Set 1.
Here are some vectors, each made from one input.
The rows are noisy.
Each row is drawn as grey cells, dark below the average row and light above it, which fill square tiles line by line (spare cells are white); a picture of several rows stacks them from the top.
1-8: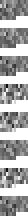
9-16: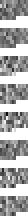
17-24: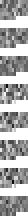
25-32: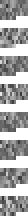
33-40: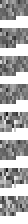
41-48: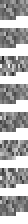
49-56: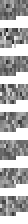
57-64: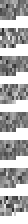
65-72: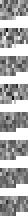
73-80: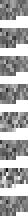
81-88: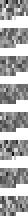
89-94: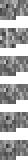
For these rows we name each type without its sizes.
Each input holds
either a label, or a point on a line.
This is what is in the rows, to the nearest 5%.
About 50% of them hold a label. The rest hold a point on a line.
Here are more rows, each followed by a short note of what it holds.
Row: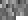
a label
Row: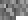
a label
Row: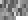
a point on a line
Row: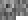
a label
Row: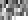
a point on a line
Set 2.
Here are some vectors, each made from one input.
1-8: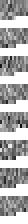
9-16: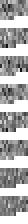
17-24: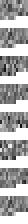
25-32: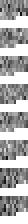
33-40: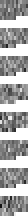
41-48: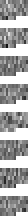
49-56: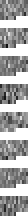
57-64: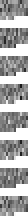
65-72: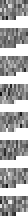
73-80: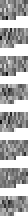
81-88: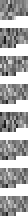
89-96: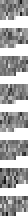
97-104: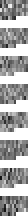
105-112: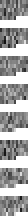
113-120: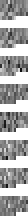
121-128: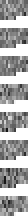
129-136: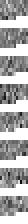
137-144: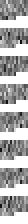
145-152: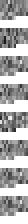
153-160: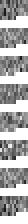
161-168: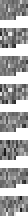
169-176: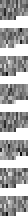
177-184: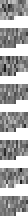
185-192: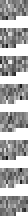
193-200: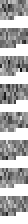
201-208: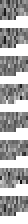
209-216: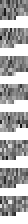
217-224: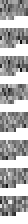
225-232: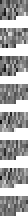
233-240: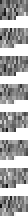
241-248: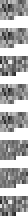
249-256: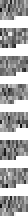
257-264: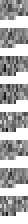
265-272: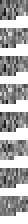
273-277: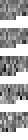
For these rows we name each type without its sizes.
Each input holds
either a label, or a point on a line.
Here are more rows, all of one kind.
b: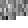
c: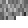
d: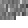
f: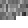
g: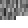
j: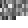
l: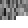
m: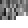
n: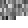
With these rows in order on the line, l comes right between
g and m.
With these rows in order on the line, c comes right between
b and f.
